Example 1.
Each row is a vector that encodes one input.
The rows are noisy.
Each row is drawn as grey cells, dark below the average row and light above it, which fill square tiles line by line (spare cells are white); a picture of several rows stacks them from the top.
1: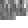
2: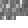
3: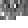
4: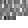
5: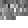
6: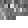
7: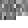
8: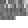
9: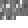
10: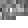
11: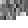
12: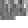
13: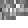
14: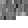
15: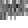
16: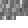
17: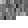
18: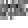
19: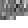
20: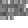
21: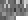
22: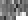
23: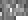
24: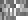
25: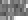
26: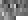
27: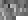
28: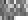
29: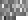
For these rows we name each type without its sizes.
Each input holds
a label.
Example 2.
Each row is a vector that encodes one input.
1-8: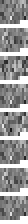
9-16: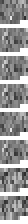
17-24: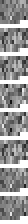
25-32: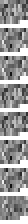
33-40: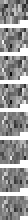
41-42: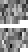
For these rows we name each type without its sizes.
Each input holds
a point on a line.
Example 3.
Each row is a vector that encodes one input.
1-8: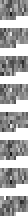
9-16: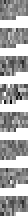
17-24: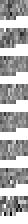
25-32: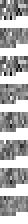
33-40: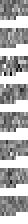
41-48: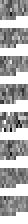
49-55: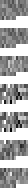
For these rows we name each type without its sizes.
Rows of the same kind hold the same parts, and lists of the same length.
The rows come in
2 kinds.
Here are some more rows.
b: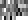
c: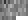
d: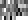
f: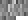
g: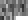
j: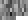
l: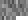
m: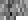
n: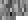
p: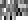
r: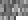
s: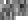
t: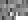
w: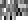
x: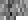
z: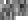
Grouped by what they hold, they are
b, d, p, w
c, f, g, j, l, m, n, r, s, t, x, z

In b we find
a fixed value.
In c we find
a node of a tree.
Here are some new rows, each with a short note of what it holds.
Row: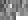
a node of a tree
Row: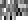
a fixed value
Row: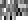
a fixed value
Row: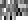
a fixed value
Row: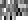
a fixed value
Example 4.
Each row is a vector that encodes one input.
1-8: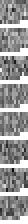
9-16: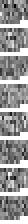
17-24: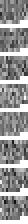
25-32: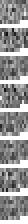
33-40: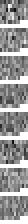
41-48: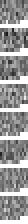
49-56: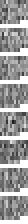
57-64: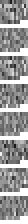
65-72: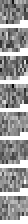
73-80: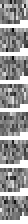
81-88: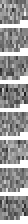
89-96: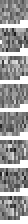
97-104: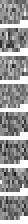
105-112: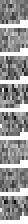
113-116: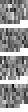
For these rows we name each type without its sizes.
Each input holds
a point on a line.
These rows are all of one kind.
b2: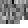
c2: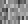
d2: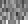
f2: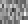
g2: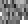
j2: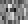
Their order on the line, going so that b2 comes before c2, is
g2, b2, d2, c2, f2, j2.
